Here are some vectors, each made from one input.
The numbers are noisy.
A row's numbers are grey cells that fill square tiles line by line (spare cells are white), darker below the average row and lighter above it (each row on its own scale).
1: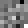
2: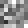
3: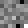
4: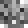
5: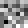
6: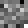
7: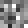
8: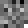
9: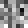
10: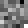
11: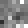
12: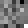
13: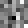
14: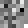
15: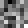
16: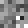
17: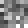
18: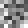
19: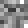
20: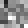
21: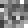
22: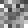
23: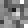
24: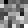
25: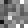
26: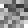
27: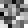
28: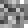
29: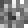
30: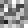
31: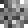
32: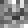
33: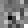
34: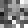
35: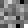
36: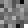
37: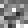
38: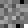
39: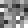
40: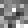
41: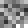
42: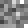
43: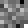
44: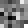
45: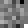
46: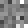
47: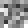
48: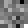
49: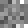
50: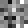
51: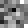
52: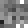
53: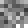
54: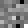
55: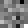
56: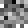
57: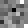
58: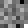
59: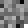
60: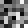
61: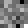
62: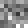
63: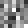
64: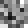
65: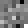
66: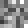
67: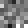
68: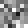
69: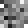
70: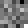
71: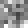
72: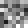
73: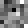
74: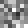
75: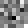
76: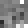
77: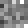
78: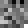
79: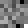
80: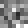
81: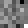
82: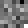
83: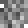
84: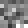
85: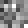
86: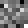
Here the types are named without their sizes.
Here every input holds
a label, together with either a fixed value, or three true/false values.
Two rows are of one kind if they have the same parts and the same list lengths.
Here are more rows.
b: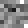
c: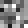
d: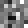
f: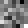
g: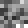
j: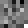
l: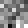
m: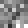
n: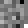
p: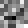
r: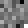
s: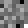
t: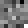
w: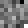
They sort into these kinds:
b, c, d, g, l, m, p
f, j, n, r, s, t, w

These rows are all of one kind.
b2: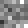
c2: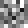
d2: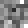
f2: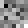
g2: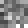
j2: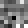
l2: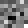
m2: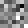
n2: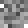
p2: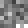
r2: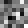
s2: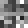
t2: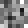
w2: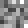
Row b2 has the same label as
j2, n2 and s2.
